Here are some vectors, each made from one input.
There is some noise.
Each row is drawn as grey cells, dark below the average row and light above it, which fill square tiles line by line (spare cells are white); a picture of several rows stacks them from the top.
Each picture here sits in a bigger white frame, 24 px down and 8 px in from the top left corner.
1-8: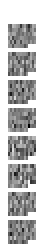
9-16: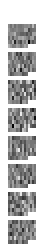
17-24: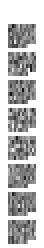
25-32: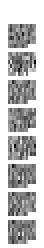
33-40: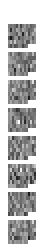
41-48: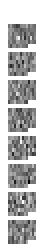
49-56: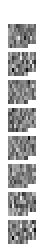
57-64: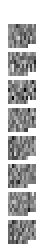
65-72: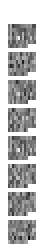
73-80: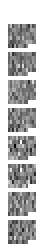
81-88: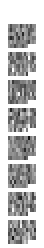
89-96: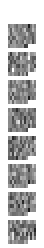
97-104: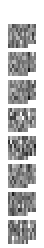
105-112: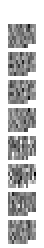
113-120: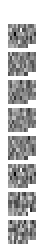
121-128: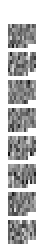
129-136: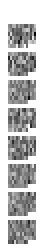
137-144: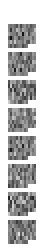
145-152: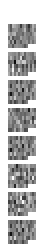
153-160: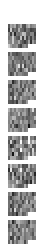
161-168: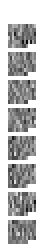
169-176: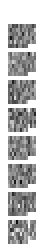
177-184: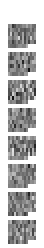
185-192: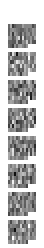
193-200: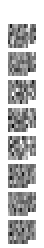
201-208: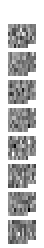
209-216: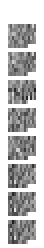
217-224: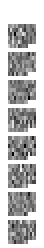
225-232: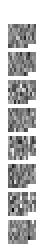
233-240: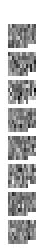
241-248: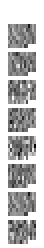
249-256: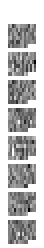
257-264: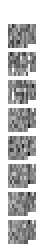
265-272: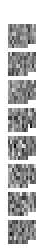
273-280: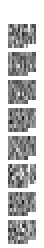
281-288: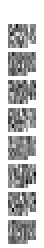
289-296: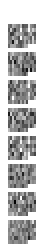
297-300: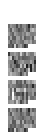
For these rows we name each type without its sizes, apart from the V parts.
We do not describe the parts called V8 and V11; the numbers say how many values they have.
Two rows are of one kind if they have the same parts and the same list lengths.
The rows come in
5 kinds.
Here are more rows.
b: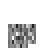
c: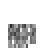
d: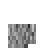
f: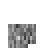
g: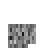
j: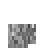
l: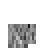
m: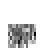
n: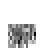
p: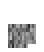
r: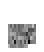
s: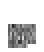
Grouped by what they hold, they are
b, c
d, j, l, p
f, r, s
g
m, n

